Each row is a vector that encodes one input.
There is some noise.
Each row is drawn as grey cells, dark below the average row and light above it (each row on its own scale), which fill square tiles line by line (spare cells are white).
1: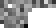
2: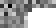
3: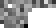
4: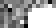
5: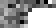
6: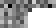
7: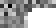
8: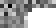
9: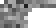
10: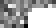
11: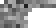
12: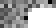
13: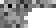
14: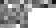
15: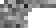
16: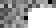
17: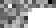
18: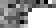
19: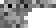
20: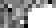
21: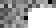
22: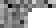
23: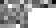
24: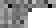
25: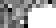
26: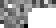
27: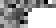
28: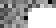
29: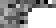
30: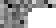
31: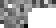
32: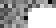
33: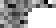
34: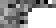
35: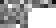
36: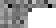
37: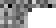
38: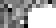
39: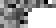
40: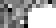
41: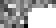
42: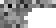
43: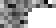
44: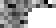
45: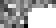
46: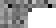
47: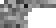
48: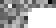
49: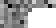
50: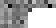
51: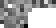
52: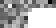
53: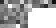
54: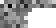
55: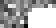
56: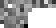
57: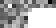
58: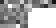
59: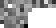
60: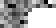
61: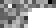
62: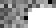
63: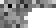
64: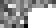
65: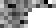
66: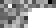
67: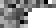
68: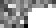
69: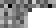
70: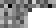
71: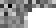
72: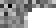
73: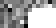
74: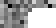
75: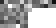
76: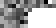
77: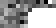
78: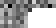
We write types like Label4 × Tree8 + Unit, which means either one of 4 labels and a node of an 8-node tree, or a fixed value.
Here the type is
Circle6 + Line9.
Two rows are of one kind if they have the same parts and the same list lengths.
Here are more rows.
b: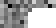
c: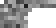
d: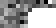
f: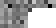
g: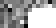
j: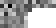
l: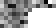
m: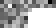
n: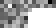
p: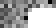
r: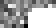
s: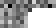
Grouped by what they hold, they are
b, c, d, f, j, l, s
g, m, n, p, r

